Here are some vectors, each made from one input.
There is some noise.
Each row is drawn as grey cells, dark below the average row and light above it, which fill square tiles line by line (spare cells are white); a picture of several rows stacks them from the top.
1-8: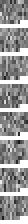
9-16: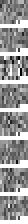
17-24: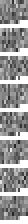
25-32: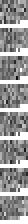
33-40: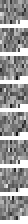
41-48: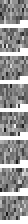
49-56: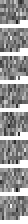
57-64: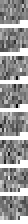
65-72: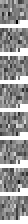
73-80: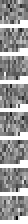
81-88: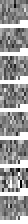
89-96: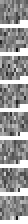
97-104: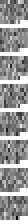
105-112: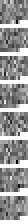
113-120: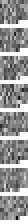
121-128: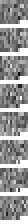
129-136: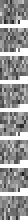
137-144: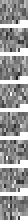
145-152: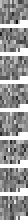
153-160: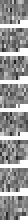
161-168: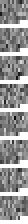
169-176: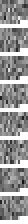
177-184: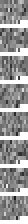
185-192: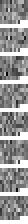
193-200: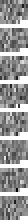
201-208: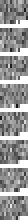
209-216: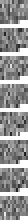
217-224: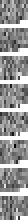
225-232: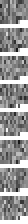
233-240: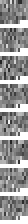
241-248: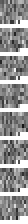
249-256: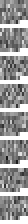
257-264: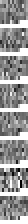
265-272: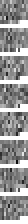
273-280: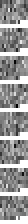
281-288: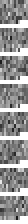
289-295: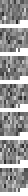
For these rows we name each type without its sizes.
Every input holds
a list of items, each a label and a point on a line.
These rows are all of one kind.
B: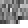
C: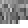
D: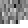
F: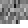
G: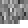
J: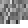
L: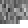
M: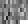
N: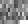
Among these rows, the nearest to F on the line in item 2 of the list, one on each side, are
M and N.
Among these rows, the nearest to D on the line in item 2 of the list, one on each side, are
B and N.
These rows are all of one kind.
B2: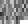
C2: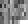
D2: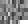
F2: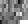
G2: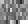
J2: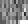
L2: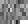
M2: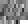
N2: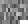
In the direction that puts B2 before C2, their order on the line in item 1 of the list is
B2, L2, M2, N2, D2, J2, C2, F2, G2.
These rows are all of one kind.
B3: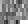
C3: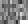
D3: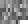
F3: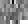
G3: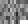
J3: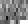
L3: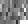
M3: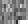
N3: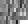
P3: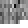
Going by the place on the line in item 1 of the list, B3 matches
F3, J3 and N3.
